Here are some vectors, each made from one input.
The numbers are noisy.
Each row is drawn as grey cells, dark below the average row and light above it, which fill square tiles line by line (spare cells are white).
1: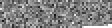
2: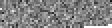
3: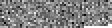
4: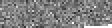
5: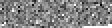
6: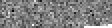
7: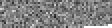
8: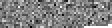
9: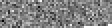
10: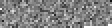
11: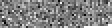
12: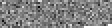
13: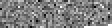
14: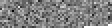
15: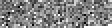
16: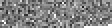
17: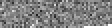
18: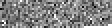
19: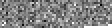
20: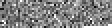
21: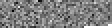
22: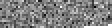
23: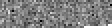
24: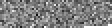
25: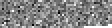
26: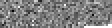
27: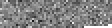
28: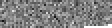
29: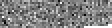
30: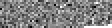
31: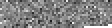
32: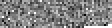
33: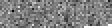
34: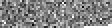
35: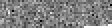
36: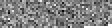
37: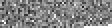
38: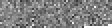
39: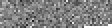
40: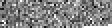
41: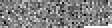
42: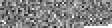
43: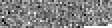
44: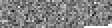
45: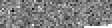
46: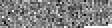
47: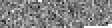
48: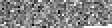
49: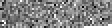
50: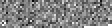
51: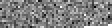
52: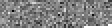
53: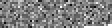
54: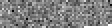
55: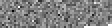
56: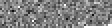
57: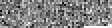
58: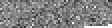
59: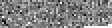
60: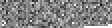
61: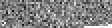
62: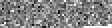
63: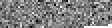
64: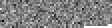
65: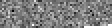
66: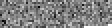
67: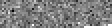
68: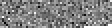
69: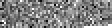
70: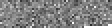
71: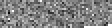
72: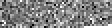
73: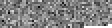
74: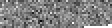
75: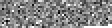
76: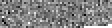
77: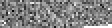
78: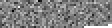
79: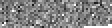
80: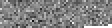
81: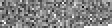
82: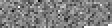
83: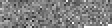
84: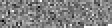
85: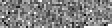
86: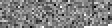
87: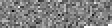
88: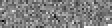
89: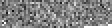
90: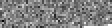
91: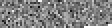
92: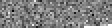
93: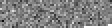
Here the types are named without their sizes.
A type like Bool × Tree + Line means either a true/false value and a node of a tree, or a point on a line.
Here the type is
(Bool × Bool × Bool + Unit) × Line.
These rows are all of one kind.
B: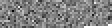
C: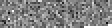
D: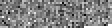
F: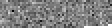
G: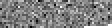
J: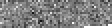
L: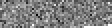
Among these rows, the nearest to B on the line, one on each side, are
F and G.
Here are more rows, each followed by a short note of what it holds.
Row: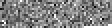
a point on a line
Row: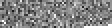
a point on a line
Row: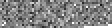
a point on a line
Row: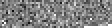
a point on a line
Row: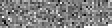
a point on a line and three true/false values
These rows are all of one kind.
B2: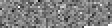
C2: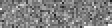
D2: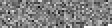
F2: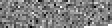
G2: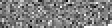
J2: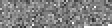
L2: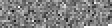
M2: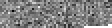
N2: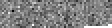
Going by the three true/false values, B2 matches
F2, J2 and N2.
